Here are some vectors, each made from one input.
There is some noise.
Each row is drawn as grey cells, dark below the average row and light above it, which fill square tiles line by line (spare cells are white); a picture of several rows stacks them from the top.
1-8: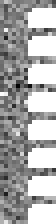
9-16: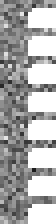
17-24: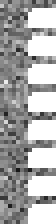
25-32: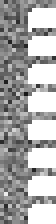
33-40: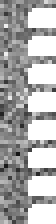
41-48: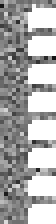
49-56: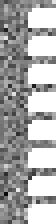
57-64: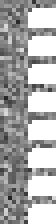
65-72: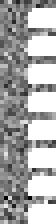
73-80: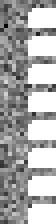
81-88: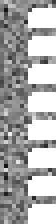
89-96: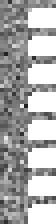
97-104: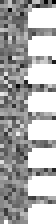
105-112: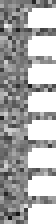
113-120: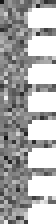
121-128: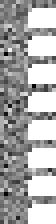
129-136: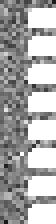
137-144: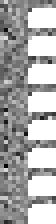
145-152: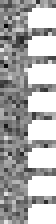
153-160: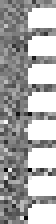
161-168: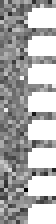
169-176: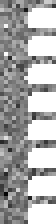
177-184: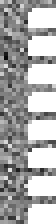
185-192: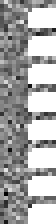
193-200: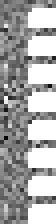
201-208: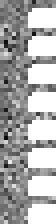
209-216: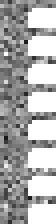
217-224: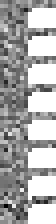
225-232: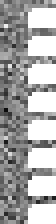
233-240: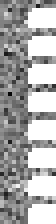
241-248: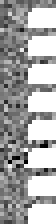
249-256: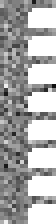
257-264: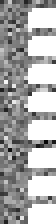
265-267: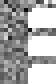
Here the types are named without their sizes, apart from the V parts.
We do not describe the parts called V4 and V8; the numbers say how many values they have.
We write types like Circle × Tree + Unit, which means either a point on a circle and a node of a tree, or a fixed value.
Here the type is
(Label + Tree) × (Line + V4) + V8.
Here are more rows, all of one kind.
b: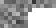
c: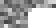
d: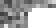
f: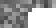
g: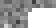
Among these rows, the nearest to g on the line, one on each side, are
b and d.
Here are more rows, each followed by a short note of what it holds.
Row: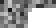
a value of V8
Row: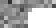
a point on a line and a node of a tree
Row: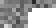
a point on a line and a node of a tree
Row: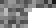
a value of V8
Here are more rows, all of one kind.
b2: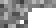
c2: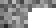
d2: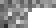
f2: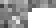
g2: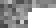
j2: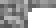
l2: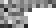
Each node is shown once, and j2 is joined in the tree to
b2, c2 and l2.
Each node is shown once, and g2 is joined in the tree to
l2.
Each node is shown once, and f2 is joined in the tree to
c2.
